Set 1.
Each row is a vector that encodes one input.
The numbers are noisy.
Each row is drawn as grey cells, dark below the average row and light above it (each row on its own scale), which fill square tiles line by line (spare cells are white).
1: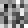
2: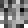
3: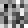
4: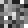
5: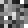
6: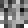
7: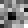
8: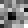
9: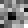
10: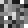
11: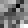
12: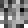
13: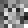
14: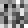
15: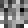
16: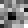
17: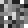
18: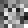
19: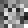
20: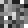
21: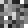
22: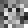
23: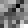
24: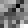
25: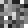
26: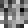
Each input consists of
one of 6 labels.
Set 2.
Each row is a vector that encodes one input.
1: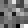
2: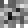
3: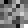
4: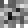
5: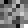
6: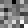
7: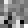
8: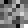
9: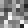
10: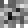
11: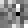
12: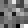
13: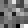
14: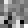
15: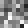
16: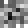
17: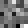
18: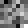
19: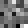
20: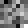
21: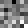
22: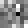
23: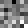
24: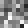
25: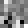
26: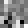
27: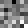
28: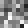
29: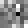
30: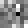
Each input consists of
a node of a 7-node tree.
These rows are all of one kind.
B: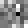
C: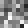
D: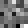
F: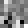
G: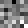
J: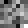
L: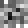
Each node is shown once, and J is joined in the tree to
D.
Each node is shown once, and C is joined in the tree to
B and G.
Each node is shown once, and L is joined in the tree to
F.
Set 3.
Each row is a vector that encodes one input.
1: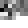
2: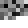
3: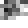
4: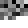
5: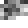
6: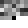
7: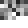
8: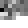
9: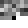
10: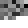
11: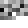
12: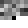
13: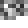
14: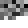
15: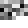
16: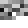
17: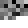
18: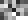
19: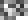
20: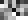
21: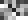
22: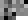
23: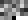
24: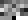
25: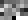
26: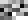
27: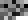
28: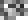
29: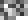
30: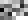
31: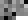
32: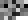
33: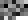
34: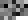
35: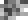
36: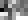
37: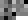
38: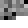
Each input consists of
one of 8 labels.
